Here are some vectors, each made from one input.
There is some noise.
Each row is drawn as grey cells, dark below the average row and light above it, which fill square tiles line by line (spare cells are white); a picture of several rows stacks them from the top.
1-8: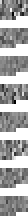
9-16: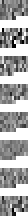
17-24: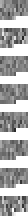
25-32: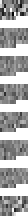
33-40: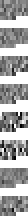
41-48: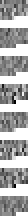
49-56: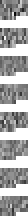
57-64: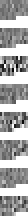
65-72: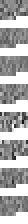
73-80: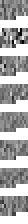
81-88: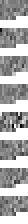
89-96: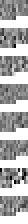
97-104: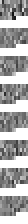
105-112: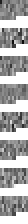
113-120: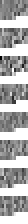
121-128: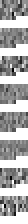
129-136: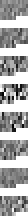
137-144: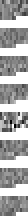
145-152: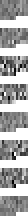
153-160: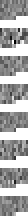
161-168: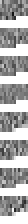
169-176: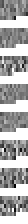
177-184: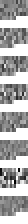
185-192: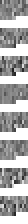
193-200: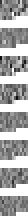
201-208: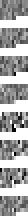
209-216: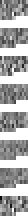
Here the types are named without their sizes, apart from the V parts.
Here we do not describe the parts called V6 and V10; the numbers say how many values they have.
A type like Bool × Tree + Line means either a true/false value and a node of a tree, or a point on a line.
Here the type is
Label + (Line + V6) × V10.
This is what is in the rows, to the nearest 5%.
About 20% of them hold a label. The rest hold a value of V10, together with either a point on a line, or a value of V6.
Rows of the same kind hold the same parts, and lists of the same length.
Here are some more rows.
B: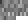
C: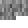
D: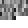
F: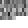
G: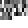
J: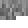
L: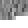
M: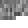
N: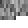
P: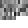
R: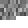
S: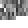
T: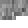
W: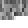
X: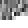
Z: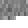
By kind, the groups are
B, C, J, L, P, S, X, Z
D, G, M, T, W
F, N, R

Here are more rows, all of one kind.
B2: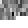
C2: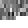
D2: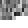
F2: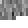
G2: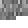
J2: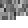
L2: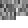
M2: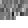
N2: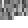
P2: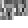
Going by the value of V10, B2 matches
C2, L2 and N2.
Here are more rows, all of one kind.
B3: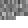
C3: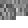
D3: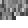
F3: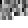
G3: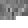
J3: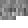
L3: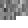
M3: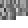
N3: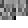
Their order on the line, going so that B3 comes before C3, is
J3, N3, D3, L3, F3, G3, M3, B3, C3.
